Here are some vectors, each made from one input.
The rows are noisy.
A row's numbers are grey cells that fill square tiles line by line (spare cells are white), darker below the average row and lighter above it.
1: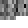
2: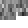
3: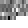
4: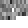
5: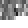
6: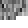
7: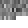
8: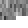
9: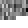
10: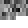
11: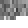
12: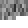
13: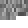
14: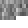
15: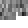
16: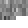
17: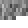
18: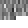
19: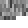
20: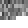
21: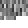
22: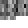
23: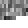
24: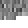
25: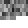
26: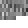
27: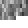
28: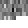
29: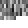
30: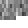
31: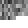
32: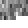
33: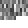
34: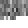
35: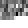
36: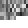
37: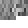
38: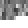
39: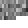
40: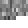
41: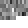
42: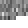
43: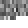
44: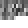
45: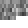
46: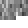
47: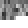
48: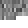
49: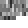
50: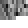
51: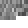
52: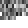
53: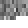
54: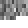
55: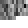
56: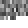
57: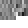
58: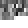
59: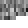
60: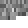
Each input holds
either a point on a 6-point line, or a point on an 8-point line.
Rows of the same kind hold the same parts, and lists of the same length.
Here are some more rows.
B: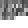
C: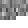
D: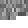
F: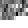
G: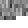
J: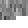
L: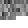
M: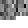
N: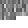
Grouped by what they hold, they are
B, F, L, M, N
C, D, G, J

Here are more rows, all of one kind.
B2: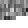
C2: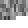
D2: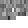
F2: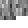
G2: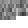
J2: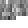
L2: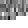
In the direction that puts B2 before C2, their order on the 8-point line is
B2, L2, F2, C2, J2, G2, D2.
